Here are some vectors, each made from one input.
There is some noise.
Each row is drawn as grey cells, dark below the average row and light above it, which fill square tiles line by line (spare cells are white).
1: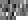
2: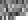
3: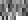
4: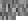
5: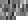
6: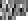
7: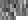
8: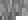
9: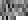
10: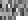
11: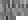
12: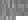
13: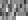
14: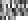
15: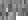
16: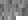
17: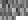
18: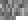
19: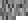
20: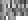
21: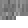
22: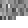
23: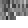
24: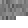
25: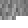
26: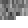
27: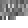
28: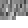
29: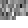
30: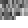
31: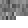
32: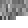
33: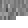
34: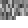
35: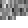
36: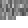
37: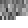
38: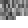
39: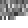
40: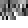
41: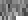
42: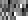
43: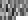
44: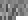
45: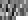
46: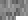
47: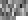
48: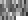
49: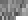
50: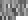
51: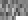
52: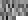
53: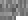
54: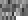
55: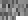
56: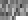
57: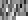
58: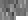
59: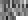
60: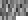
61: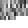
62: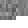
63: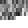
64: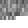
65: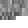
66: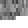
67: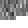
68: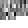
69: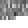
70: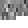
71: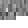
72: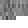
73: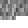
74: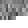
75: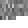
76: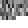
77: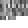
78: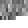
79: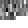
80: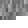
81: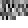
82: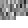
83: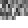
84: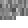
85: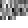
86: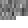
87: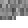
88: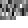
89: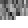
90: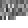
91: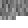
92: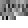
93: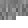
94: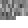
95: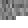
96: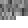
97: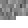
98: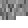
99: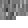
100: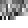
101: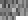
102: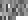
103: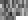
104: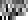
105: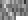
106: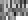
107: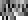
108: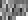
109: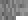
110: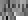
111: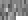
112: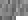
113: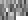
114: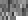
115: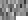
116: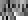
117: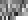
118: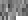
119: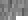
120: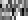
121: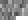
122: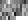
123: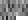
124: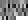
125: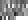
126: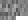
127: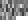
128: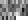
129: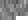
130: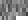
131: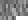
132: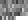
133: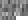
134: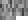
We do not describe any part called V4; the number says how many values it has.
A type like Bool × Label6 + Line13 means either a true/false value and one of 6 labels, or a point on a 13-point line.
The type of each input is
List2(Bool × V4).
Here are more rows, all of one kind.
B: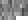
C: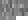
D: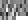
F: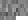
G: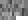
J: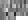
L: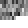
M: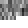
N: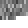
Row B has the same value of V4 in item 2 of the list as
C, L and M.
